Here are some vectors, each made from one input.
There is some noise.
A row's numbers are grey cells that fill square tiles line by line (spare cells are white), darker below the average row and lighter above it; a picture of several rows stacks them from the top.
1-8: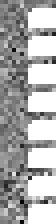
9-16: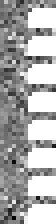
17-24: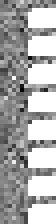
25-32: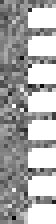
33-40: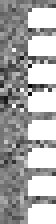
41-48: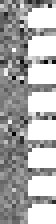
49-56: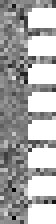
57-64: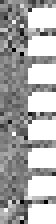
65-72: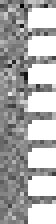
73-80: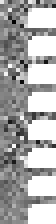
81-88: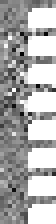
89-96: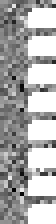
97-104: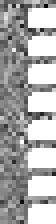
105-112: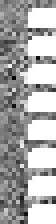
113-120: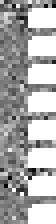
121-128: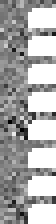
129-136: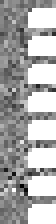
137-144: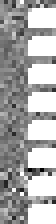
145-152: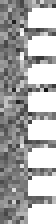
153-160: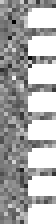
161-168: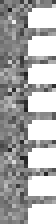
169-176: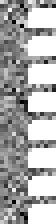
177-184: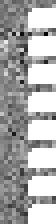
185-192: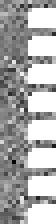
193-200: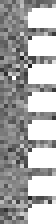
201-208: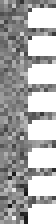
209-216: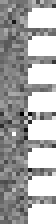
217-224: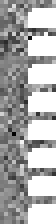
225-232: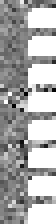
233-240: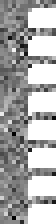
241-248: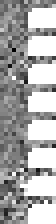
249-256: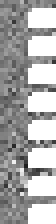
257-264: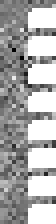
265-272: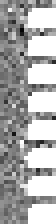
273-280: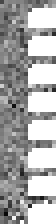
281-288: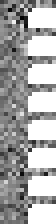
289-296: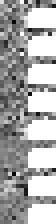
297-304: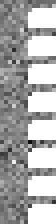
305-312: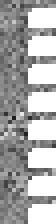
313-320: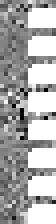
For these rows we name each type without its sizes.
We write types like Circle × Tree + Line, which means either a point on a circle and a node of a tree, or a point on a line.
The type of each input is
Bool × Bool × Bool + Label × (Tree + Unit).
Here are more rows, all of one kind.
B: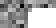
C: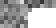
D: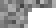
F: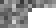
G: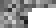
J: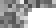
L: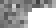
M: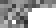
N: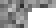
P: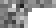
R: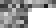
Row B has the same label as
C and N.
